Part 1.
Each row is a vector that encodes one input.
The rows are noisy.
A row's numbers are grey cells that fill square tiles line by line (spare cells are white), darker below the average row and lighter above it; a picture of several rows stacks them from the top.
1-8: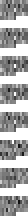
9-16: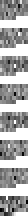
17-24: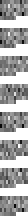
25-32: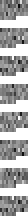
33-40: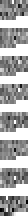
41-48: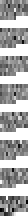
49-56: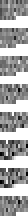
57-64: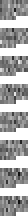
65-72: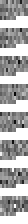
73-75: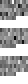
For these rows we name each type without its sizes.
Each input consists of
a list of points on a line.
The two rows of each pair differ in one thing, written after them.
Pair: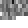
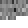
the place on the line in item 1 of the list
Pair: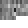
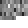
the place on the line in item 1 of the list
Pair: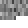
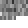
the place on the line in item 2 of the list
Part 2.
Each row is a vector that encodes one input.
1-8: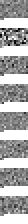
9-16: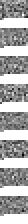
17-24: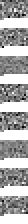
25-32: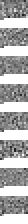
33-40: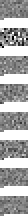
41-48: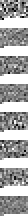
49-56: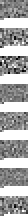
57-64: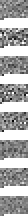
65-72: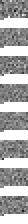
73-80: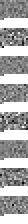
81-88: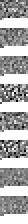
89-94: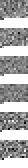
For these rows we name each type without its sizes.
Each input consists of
either a fixed value, or a point on each of two lines, or a node of a tree.
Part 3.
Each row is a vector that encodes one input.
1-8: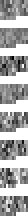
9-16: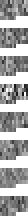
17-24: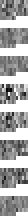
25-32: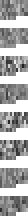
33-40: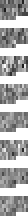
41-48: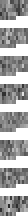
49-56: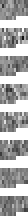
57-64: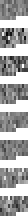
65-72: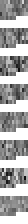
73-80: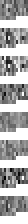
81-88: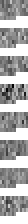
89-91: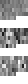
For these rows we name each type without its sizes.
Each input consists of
either a point on a circle, or a label.
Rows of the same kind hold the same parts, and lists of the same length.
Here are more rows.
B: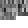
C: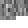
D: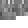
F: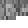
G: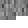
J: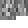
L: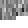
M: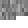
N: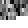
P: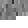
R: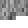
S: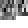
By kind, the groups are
B, C, F, G, J, M, R, S
D, L, N, P

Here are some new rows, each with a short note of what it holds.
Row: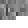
a label
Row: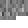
a point on a circle
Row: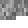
a point on a circle
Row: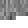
a point on a circle
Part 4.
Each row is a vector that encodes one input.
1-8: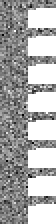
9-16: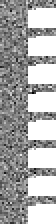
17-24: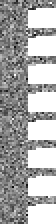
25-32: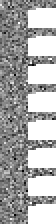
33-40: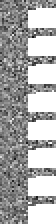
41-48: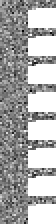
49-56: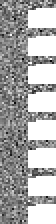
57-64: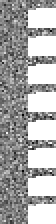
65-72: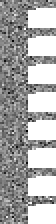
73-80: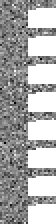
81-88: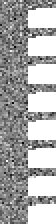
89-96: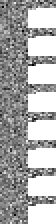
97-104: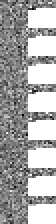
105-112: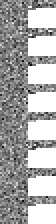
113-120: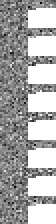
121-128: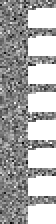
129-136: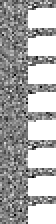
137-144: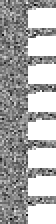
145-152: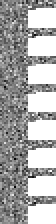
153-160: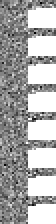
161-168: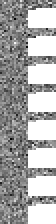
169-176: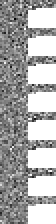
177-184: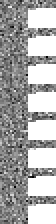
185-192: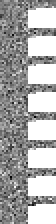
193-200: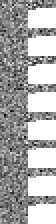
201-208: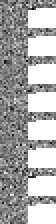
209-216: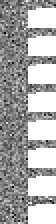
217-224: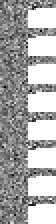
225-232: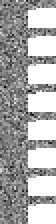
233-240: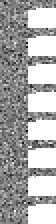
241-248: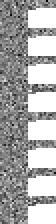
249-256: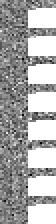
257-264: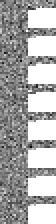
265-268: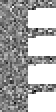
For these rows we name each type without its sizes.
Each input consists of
a point on a line, together with either a point on a circle, or a fixed value.
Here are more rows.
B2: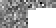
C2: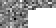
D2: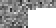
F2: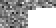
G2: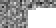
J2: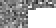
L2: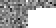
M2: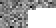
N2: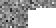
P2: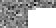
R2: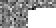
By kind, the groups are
B2, D2, F2, G2, L2, M2, N2, P2
C2, J2, R2

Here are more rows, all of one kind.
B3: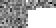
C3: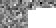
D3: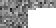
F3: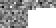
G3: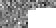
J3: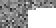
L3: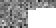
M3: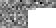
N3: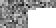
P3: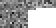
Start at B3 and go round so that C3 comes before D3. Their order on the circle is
B3, P3, L3, G3, M3, C3, F3, N3, D3, J3.
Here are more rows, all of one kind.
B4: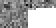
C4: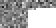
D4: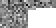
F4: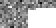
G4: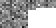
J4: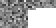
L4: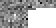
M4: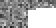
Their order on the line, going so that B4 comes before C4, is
D4, J4, G4, B4, M4, F4, C4, L4.
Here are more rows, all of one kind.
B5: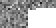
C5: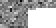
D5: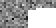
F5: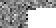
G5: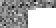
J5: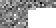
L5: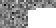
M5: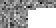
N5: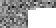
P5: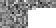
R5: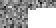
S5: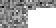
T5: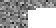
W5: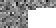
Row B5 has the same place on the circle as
J5, M5 and R5.
